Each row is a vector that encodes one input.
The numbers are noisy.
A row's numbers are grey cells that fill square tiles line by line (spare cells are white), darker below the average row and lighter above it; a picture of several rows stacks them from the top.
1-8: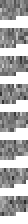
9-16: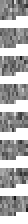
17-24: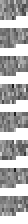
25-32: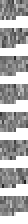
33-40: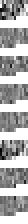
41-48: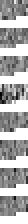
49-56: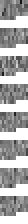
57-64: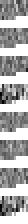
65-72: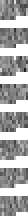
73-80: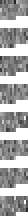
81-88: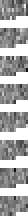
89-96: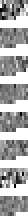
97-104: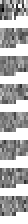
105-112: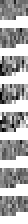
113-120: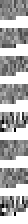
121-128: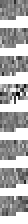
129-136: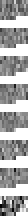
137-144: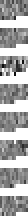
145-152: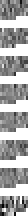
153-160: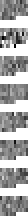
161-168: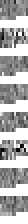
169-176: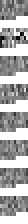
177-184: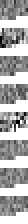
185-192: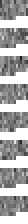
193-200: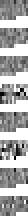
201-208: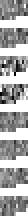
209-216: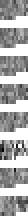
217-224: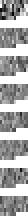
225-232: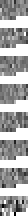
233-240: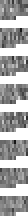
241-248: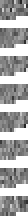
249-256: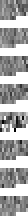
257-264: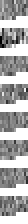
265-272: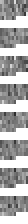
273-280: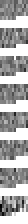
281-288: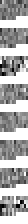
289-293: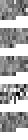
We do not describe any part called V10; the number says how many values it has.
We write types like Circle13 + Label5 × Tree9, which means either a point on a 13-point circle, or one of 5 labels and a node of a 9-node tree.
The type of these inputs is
Bool × Bool × Bool × Bool × (Line6 + Line7) × V10 + Tree7.
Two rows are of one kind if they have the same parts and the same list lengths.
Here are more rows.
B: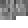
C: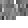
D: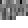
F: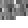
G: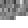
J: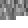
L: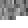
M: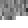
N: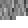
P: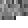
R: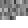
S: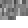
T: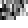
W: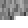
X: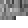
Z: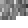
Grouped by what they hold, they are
B, G, J, L, M, N, R, S, W
C, D, F, P, X, Z
T

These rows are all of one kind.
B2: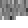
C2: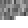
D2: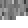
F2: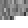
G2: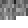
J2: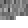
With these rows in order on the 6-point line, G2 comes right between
D2 and J2.
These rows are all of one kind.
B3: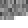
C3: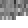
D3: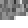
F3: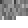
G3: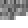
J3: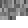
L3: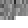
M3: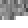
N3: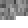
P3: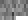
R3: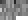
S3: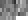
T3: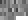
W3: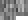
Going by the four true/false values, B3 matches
L3, R3 and S3.
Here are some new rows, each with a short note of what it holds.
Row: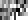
a node of a 7-node tree
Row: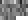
a point on a 7-point line, four true/false values and a value of V10
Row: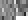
a point on a 7-point line, four true/false values and a value of V10
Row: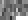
a point on a 7-point line, four true/false values and a value of V10
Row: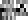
a node of a 7-node tree
